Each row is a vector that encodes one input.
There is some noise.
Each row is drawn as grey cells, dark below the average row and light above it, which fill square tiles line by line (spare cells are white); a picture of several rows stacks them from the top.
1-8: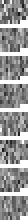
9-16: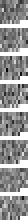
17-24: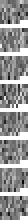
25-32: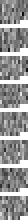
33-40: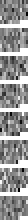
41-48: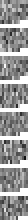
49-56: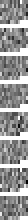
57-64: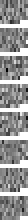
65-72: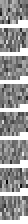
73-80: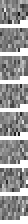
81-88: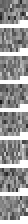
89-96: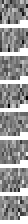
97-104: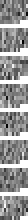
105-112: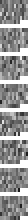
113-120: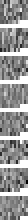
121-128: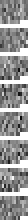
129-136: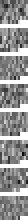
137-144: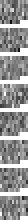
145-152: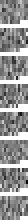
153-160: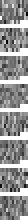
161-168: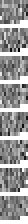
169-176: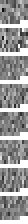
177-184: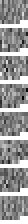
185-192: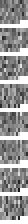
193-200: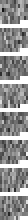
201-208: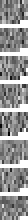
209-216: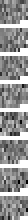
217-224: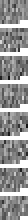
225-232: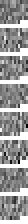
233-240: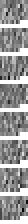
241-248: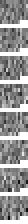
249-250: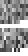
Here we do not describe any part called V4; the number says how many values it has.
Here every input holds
a value of V4, together with either a point on a 9-point circle and a true/false value, or a fixed value.
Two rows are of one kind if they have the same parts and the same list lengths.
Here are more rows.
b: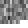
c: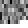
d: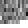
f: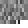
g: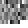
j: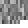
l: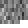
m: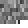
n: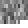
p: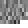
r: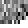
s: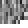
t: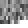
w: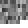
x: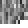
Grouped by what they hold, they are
b, c, f, g, j, l, m, p, r, s, t, x
d, n, w

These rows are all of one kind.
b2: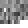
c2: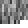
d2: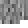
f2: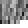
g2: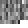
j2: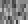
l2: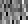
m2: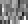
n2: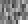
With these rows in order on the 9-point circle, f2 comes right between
j2 and n2.
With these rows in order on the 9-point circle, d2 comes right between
g2 and m2.
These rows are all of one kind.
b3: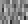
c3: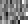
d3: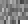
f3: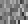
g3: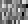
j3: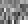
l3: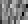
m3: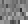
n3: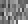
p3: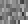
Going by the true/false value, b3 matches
j3 and n3.
